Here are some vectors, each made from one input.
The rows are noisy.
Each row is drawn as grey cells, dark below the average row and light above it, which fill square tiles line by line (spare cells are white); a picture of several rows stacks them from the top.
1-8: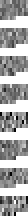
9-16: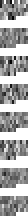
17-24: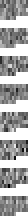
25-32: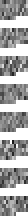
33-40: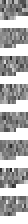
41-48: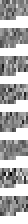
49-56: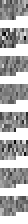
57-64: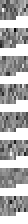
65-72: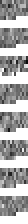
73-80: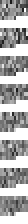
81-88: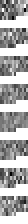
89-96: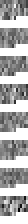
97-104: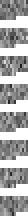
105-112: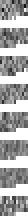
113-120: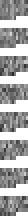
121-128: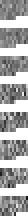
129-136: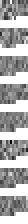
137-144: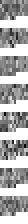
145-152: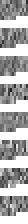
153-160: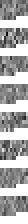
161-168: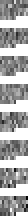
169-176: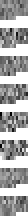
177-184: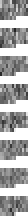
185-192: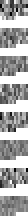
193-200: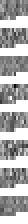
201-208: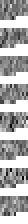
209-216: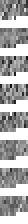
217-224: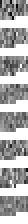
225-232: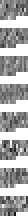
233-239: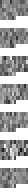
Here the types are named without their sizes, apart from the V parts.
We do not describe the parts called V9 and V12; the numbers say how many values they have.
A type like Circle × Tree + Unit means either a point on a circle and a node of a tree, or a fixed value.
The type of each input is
(Bool × Circle + V12) × V9.
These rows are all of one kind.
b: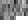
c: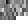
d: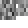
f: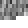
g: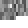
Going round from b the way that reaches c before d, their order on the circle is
b, c, g, f, d.
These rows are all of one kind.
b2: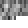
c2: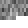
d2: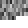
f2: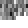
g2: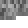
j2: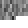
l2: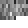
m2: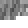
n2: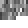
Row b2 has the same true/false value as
j2 and m2.
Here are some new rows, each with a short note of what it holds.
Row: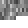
a point on a circle, a true/false value and a value of V9
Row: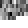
a value of V9 and a value of V12
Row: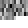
a value of V9 and a value of V12
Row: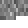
a value of V9 and a value of V12
